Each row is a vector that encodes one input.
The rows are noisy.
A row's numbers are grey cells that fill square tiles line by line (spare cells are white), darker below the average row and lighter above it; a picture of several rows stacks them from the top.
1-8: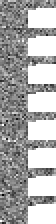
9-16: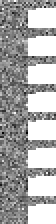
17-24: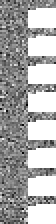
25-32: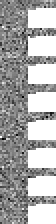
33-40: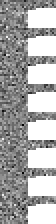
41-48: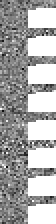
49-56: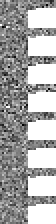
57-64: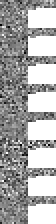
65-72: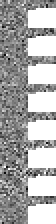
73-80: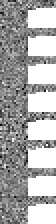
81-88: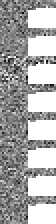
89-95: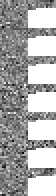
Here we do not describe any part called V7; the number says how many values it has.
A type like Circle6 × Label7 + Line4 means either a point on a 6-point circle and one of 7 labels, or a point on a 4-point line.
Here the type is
(Label6 + Line5) × V7.
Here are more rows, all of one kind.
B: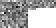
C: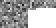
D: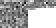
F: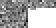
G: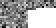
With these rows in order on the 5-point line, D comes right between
C and F.
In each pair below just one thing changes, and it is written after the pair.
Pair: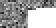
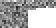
the value of V7
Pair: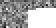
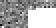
the value of V7
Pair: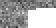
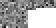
the value of V7
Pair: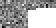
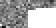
the label
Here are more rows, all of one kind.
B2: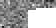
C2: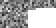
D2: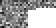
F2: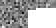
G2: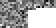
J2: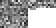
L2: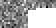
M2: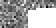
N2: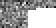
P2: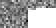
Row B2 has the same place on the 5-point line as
F2 and G2.
